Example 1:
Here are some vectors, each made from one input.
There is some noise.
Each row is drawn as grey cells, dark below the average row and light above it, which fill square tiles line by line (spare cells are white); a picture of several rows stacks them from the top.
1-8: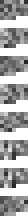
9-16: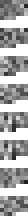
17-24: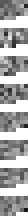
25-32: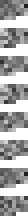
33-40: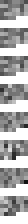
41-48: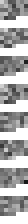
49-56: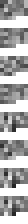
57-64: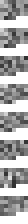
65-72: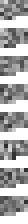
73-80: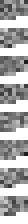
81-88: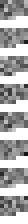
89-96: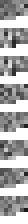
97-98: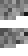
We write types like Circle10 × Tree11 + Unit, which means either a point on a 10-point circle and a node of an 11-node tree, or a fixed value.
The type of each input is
Label8.
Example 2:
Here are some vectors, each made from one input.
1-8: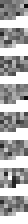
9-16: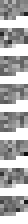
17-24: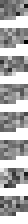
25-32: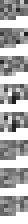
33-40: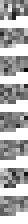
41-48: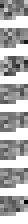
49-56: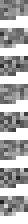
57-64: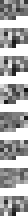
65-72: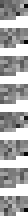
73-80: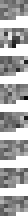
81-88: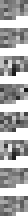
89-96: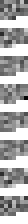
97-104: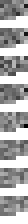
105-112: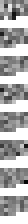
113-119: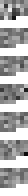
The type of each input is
Label7.
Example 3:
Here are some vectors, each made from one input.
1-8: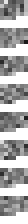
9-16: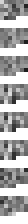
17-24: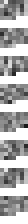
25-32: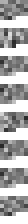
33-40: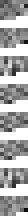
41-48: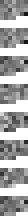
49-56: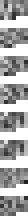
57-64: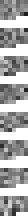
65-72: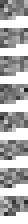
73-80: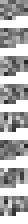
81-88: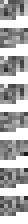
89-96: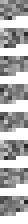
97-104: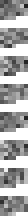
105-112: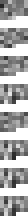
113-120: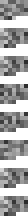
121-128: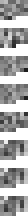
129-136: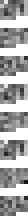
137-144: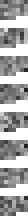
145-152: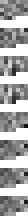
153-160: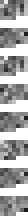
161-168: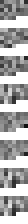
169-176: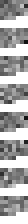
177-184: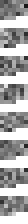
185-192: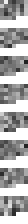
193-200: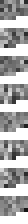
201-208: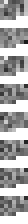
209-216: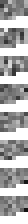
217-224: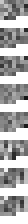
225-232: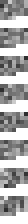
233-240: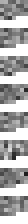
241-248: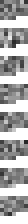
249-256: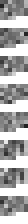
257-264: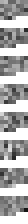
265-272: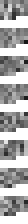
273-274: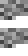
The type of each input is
Label9.
